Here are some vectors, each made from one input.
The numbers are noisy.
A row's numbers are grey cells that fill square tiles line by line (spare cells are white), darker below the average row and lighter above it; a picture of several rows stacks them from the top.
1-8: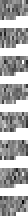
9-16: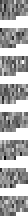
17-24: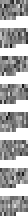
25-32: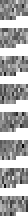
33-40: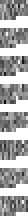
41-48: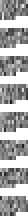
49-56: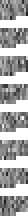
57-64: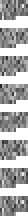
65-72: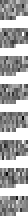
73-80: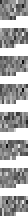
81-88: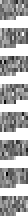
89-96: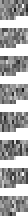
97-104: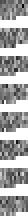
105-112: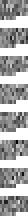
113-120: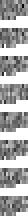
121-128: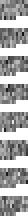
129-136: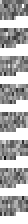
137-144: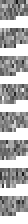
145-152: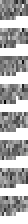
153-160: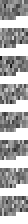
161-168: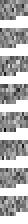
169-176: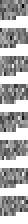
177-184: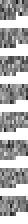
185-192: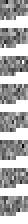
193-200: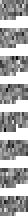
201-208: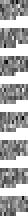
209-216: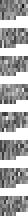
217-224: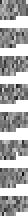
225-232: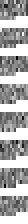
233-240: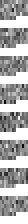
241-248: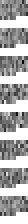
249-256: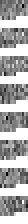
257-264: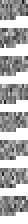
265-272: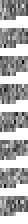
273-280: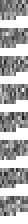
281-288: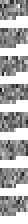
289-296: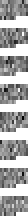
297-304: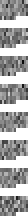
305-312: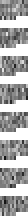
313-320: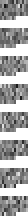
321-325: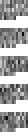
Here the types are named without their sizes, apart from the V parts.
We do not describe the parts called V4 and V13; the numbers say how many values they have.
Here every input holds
a value of V13, together with either a point on a line, or a true/false value and a value of V4.
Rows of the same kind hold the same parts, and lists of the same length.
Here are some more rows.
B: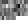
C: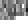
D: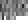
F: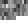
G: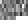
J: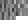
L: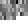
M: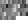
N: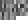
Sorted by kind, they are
B, D, F, J, N
C, G, L, M

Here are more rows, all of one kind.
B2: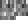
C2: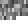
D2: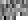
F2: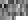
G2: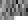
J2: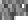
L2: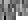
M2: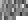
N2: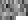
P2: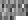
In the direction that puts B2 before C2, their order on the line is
B2, G2, P2, N2, J2, M2, F2, C2, D2, L2.
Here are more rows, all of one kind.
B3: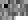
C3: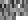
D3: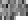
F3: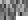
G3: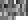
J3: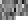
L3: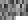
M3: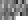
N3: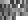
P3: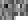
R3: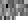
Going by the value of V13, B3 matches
C3 and G3.
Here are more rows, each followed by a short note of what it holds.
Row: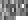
a point on a line and a value of V13
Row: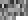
a point on a line and a value of V13
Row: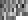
a true/false value, a value of V4 and a value of V13
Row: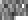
a point on a line and a value of V13
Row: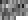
a true/false value, a value of V4 and a value of V13
